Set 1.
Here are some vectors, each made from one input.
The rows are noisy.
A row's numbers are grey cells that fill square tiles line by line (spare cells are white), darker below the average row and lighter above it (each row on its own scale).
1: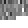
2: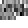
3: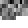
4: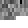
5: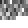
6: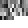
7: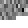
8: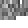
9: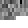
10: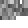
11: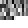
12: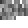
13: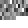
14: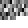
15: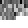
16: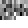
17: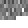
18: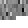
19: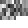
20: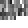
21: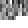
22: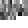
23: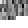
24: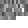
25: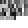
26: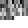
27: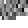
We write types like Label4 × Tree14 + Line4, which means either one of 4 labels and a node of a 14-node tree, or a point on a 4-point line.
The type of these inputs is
Bool × Bool × Bool.
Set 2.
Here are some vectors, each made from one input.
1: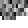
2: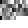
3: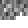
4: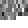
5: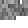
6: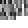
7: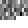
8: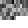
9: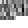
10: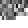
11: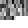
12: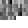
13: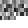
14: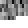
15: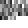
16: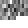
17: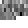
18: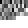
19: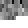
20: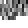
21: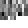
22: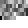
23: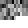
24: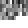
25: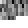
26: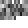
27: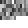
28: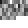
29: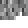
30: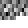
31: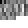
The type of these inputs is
Bool × Bool × Bool.
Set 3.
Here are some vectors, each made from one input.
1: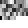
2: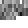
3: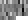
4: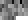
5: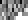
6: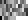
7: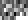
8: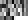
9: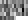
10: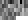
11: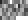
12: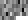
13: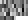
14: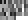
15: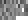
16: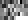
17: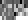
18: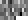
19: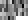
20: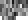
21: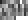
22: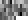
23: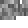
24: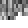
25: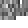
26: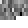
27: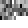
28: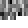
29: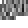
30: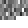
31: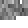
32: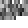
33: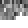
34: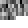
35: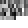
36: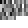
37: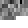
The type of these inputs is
Bool × Bool × Bool.
